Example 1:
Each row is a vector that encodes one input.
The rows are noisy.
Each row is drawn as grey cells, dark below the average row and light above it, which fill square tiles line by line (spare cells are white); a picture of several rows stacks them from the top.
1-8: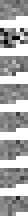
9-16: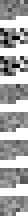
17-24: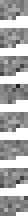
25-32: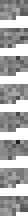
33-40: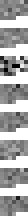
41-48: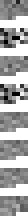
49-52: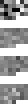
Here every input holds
either a fixed value, or one of 5 labels and a true/false value.
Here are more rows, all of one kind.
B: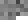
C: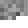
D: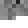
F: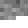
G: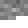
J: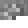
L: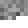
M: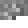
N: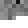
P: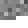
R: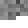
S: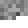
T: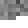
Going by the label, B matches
D, N, R and T.
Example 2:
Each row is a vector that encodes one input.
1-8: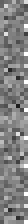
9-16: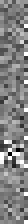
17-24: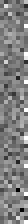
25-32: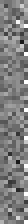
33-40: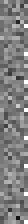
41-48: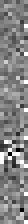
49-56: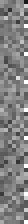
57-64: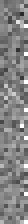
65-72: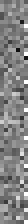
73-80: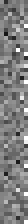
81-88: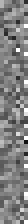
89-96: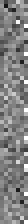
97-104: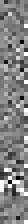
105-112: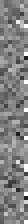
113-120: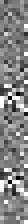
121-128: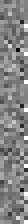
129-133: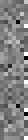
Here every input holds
either a fixed value, or a point on each of two 5-point lines and a node of a 17-node tree.
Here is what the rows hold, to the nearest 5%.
About 5% of them hold a fixed value. The rest hold a point on each of two 5-point lines and a node of a 17-node tree.
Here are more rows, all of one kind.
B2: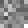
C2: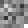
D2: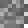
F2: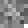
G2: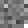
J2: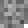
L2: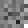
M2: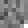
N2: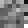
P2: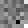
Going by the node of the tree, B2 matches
F2 and J2.
